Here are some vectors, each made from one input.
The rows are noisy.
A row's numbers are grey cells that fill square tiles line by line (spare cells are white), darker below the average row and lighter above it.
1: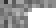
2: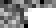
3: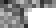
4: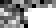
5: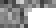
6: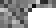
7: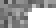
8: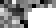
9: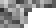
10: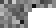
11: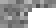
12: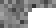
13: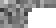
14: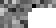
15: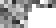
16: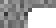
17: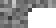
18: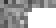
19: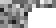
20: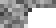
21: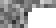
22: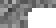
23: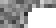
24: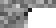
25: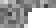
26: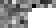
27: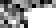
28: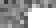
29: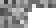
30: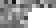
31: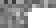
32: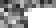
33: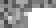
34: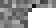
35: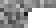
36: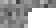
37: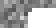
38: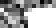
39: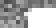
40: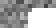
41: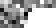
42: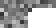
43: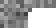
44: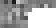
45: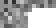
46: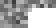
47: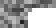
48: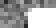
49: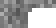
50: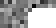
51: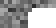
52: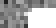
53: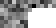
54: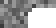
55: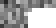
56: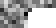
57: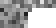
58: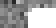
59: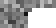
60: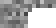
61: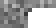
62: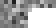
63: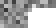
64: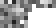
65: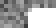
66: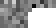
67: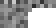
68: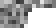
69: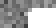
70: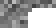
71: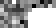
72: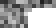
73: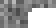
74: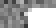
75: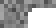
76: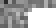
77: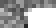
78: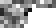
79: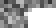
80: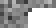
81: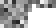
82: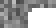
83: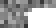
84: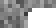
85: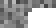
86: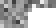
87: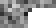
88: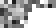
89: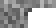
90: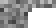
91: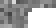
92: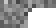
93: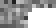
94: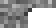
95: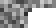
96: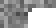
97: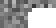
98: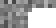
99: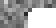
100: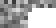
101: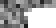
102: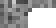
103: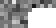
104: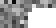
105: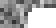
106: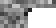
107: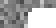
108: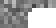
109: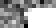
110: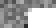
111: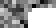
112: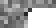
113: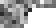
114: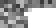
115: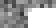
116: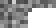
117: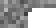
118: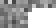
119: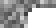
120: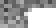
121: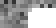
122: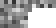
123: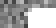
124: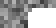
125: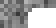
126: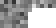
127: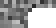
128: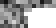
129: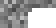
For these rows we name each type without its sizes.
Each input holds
a point on a line, together with either a point on a line, or a node of a tree.
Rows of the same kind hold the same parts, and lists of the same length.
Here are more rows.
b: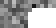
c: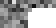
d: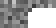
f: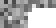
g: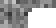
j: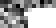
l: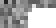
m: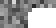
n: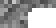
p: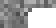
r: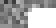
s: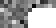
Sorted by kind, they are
b, c, d, g, m, n, p, s
f, j, l, r

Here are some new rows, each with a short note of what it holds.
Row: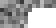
a point on a line and a node of a tree
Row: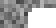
a point on a line and a node of a tree
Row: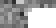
a point on each of two lines
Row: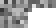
a point on each of two lines
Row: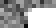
a point on each of two lines
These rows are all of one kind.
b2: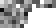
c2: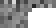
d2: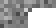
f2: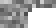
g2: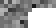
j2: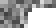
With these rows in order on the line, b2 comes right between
f2 and j2.
